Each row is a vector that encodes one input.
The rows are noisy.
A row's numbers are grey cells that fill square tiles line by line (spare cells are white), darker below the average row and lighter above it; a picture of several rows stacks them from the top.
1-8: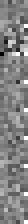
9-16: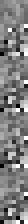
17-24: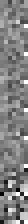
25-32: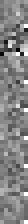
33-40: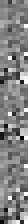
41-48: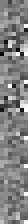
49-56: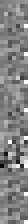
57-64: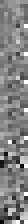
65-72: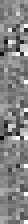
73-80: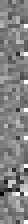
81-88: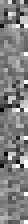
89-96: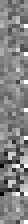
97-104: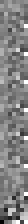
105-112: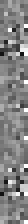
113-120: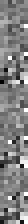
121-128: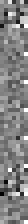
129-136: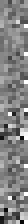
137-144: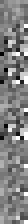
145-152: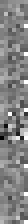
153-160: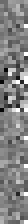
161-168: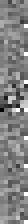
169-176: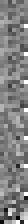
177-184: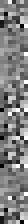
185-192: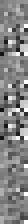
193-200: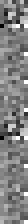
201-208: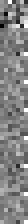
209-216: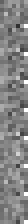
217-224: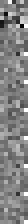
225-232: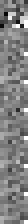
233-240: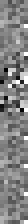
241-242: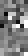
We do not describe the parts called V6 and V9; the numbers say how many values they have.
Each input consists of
either a point on an 8-point line, or a point on a 10-point line, a true/false value and a value of V6, or a value of V9.
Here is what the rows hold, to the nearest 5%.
About 25% of them hold a point on an 8-point line. About 45% of them hold a point on a 10-point line, a true/false value and a value of V6. The rest hold a value of V9.
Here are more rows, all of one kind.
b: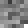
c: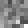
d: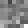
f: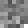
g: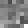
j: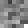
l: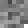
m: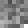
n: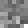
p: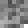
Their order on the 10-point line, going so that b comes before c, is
d, f, n, l, g, b, j, p, c, m.
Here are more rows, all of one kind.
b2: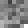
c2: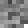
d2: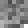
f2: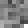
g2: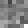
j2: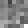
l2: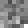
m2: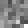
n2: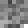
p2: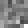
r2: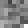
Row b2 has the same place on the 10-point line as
c2, d2, f2 and l2.
